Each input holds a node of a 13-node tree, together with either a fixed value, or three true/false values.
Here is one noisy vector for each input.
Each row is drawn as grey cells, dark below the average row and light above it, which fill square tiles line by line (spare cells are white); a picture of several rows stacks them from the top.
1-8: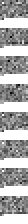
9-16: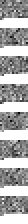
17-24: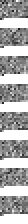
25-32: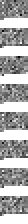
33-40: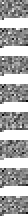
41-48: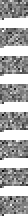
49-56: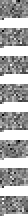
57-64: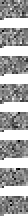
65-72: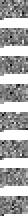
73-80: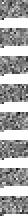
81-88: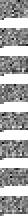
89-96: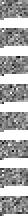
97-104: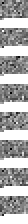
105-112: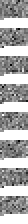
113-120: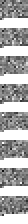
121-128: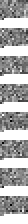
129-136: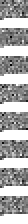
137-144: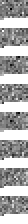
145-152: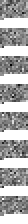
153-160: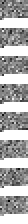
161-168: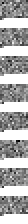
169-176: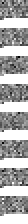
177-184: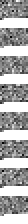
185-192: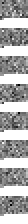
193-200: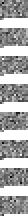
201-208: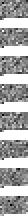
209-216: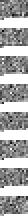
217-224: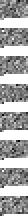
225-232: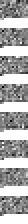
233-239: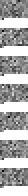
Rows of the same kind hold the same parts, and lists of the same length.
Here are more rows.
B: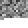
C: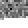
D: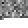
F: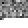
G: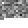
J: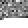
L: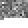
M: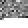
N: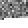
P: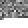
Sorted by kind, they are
B, C, G, L, N
D, F, J, M, P

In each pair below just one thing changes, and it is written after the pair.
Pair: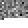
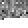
the node of the tree
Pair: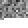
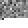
one of the three true/false values
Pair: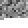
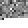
one of the three true/false values
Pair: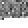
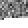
the node of the tree
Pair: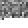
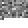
one of the three true/false values
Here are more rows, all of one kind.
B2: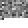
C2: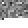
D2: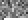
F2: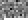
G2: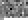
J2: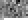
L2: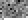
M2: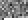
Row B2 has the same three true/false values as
C2 and D2.
